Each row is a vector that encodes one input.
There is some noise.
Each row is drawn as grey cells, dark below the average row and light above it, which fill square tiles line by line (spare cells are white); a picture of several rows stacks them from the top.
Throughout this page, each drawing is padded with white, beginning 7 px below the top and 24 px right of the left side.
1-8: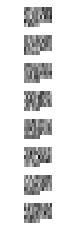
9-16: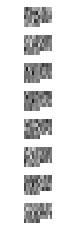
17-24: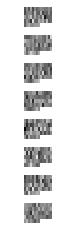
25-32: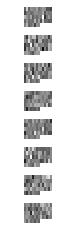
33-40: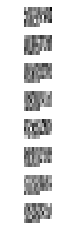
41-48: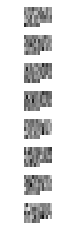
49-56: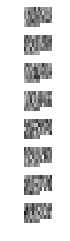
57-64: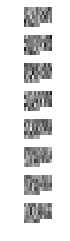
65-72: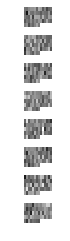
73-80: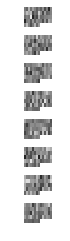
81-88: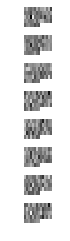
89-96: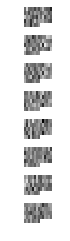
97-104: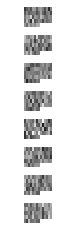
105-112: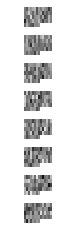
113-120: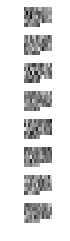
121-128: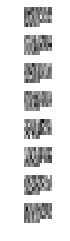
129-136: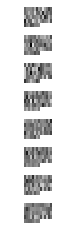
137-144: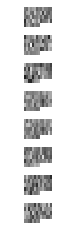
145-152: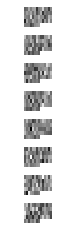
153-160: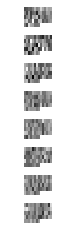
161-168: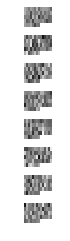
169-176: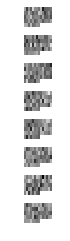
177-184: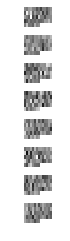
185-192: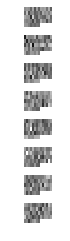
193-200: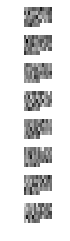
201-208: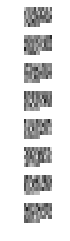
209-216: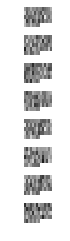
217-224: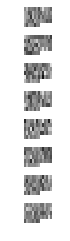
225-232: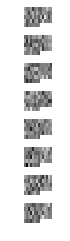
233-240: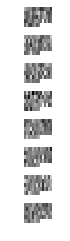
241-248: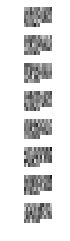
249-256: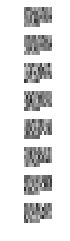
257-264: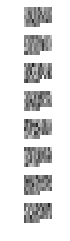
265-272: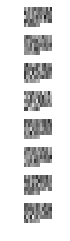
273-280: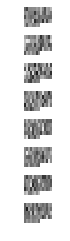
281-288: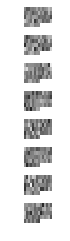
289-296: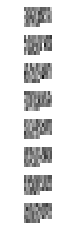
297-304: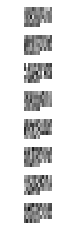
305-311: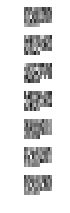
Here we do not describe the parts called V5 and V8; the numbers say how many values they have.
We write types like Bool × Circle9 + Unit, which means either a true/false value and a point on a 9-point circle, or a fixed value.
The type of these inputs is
Bool × (Line9 + V8) × V5.
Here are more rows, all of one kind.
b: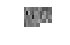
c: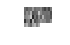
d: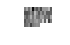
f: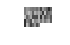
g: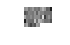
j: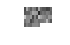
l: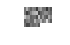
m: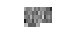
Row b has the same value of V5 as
j and l.
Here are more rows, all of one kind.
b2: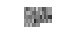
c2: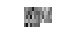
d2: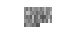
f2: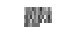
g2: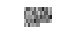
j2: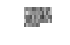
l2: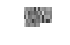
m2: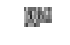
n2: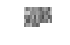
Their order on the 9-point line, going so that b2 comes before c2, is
b2, c2, d2, g2, l2, j2, n2, f2, m2.
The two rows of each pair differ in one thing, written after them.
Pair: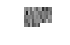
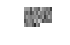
the value of V5
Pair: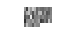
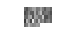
the value of V5
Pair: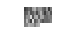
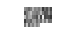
the value of V8
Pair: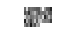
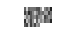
the value of V8
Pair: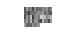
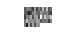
the value of V8
